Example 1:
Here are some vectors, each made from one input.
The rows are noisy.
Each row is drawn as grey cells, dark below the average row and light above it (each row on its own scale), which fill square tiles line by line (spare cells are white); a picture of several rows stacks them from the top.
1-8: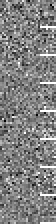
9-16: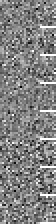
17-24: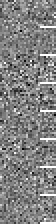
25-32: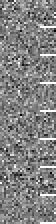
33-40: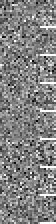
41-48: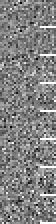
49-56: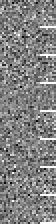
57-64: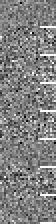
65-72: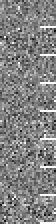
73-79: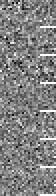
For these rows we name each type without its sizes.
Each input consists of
either a point on a circle, or a point on a line.
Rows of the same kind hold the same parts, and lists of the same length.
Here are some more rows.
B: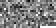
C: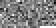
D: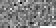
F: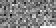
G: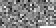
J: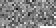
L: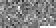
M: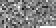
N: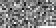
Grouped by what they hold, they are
B, C, D, J
F, G, L, M, N

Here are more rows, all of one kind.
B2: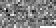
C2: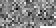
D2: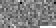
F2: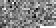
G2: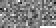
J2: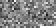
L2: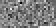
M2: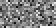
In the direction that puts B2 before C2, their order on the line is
L2, D2, G2, B2, M2, F2, J2, C2.
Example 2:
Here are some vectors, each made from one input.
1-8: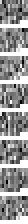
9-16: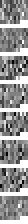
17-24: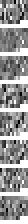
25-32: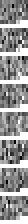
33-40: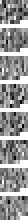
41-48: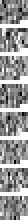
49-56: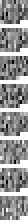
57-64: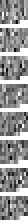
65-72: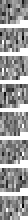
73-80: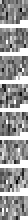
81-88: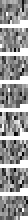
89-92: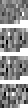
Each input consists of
either a point on a 4-point line and a point on a 7-point line, or a point on a 6-point line.
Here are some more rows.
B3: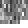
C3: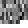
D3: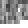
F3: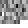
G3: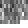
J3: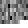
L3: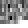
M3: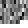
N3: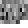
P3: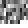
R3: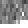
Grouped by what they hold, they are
B3, D3, F3, G3, J3, L3, R3
C3, M3, N3, P3

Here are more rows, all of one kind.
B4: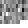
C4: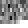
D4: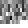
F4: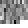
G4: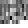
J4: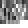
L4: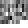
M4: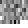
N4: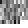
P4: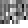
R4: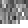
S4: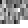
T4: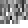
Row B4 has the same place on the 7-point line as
J4 and R4.
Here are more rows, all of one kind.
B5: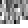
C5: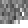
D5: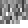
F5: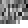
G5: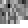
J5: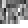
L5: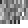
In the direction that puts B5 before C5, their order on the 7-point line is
L5, B5, J5, G5, C5, D5, F5.
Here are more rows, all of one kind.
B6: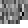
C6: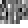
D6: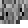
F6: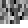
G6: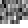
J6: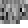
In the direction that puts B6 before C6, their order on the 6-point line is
F6, B6, D6, J6, C6, G6.
